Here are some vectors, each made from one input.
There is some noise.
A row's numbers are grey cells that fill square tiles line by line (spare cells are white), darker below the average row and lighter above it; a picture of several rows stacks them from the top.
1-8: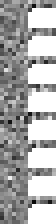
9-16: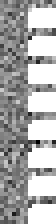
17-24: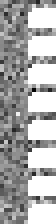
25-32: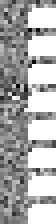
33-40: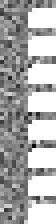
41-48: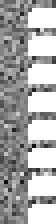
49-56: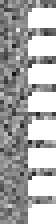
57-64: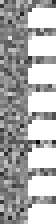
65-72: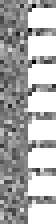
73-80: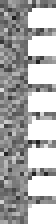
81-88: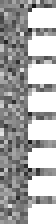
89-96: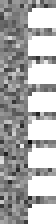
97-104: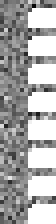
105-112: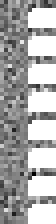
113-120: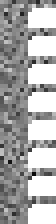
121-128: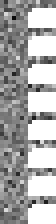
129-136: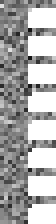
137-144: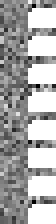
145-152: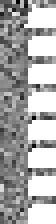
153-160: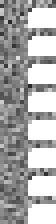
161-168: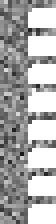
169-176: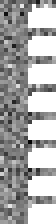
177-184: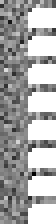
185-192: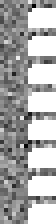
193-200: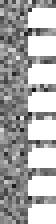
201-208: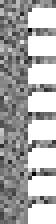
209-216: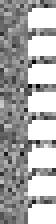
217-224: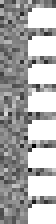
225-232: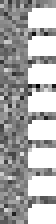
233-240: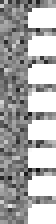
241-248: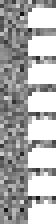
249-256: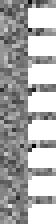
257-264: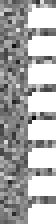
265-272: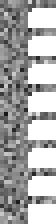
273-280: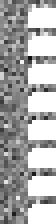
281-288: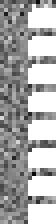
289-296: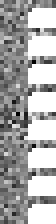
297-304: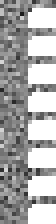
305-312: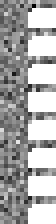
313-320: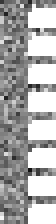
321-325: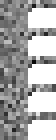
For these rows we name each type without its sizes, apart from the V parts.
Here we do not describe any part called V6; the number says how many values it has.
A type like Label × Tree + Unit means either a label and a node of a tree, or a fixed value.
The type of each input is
List(Bool × V6 + Line).
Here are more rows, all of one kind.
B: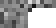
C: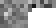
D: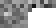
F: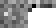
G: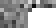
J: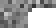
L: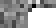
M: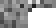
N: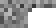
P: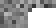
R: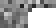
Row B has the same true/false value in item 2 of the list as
M, N and R.
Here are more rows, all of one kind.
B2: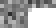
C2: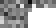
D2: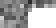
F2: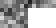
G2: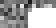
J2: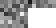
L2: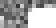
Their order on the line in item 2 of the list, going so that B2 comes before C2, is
L2, G2, F2, D2, B2, C2, J2.
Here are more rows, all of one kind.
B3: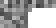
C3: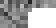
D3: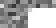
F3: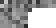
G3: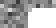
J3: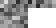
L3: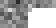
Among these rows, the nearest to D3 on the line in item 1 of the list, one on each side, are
G3 and J3.
